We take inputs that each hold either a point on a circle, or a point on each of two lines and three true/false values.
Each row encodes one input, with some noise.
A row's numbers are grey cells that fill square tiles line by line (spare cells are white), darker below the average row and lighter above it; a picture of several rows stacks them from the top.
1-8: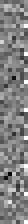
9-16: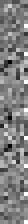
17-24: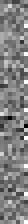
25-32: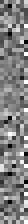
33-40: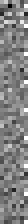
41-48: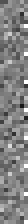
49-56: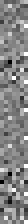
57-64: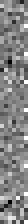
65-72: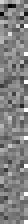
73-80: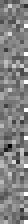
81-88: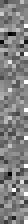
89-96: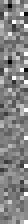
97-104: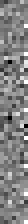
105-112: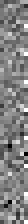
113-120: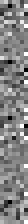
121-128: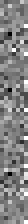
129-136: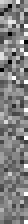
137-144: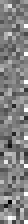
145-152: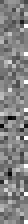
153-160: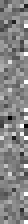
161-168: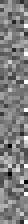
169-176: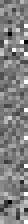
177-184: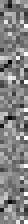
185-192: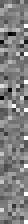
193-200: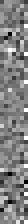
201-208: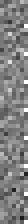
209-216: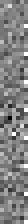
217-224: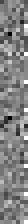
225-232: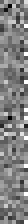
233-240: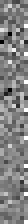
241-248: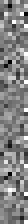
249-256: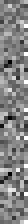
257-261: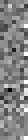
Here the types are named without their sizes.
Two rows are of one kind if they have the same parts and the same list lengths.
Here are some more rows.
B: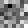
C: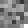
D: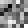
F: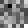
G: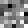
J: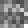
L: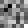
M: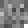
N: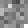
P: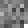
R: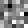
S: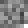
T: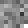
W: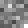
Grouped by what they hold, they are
B, D, F, G, L, R
C, J, M, N, P, S, T, W

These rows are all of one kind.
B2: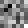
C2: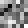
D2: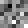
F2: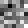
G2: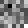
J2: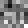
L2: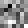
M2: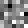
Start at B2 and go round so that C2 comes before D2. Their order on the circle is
B2, L2, C2, D2, F2, M2, J2, G2.
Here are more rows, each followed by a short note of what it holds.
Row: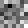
a point on a circle
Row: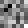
a point on a circle
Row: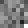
a point on each of two lines and three true/false values
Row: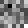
a point on a circle
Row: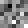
a point on a circle
